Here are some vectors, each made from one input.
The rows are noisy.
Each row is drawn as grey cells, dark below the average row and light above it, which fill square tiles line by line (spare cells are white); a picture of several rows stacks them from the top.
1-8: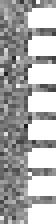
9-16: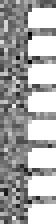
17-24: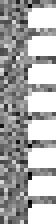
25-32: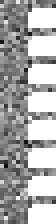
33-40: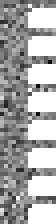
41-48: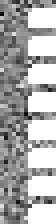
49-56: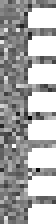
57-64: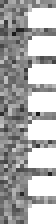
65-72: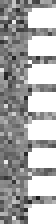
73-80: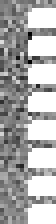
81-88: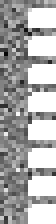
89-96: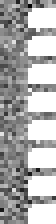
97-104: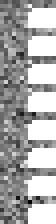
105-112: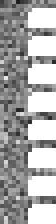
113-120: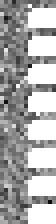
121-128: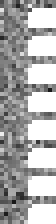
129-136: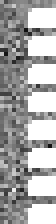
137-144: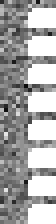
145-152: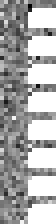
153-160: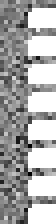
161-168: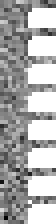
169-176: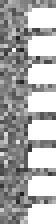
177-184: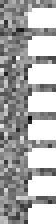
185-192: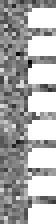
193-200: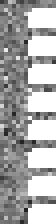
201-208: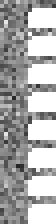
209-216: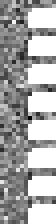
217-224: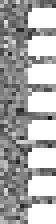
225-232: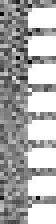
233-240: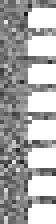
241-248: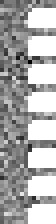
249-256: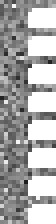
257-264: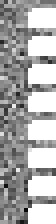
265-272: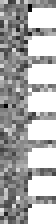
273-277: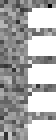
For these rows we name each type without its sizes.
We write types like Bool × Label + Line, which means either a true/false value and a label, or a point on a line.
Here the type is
(Circle + Unit) × Tree + Label.
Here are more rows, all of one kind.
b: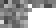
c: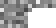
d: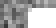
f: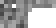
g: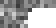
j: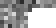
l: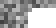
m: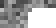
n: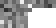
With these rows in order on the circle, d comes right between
c and f.
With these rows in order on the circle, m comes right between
g and j.
